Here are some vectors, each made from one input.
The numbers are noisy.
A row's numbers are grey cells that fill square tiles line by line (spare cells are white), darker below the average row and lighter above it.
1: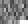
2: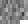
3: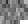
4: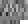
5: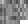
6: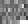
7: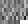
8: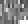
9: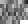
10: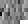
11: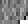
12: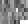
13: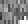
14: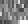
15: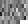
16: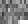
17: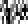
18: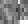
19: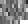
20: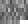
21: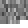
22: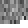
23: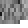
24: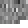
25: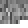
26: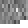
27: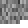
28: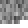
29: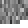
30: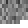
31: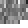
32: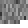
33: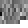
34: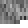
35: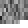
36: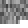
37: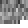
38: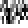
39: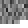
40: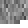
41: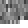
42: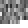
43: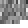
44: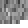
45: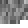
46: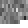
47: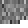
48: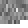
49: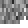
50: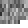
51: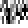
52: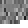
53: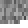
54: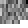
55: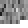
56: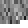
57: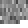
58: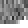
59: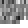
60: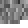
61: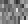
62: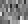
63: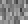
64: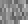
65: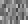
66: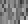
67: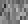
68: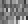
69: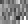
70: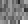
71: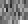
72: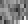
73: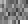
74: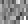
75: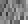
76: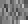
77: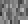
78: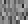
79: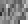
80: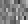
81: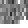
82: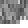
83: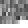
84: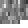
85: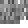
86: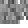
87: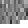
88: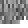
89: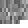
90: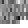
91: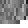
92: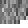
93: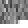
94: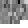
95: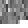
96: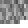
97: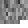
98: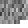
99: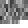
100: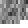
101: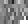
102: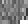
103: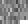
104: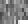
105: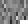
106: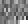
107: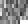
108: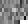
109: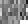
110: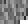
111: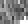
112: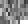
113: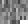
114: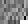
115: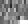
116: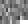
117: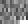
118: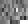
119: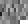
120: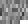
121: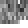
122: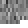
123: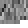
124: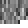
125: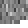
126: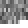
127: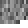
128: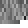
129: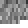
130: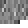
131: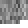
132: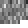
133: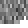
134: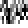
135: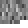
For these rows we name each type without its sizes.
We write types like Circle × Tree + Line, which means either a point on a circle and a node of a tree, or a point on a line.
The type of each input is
(Label + Tree) × Tree × Tree + Unit.
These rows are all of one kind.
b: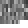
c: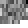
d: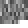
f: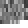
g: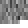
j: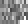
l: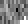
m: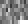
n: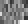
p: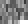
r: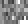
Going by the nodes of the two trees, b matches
c, d, f and n.
